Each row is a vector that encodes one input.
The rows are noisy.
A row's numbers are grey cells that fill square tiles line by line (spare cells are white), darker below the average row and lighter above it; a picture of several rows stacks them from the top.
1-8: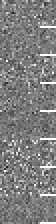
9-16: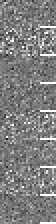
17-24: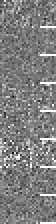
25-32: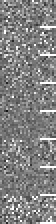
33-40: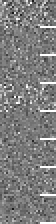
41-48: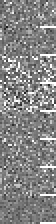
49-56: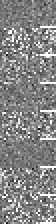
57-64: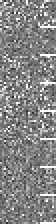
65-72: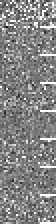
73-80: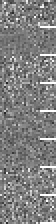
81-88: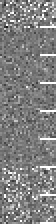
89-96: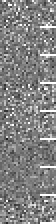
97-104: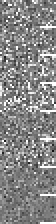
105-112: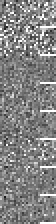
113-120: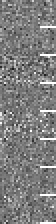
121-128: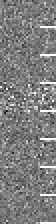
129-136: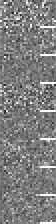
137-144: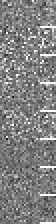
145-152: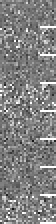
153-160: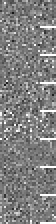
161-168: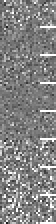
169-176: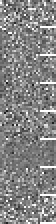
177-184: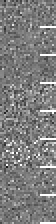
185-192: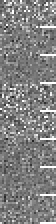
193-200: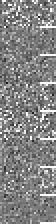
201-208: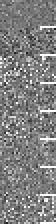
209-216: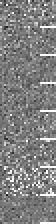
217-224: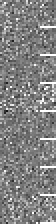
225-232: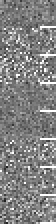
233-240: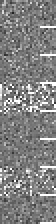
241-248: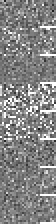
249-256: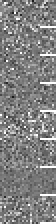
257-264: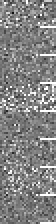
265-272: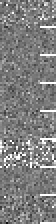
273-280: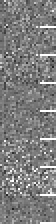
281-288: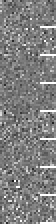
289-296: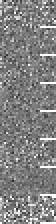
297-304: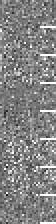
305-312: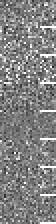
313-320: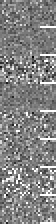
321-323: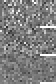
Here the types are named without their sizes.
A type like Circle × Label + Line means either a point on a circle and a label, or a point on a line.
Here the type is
Line × (Line + Tree).
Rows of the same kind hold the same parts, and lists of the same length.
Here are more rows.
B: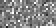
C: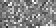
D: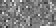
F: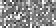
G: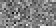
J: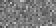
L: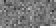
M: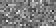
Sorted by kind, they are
B, D, L, M
C, F, G, J

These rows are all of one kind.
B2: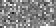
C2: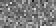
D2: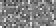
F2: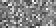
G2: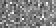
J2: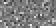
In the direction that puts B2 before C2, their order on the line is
G2, B2, C2, F2, D2, J2.
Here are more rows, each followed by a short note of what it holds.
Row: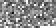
a point on each of two lines
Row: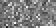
a point on a line and a node of a tree
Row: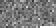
a point on a line and a node of a tree
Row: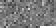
a point on each of two lines
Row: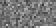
a point on a line and a node of a tree
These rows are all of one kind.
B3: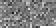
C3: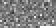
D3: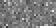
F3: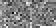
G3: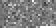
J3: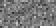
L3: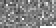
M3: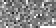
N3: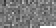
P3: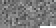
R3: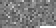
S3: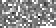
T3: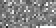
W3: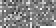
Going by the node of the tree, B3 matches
L3, N3 and W3.
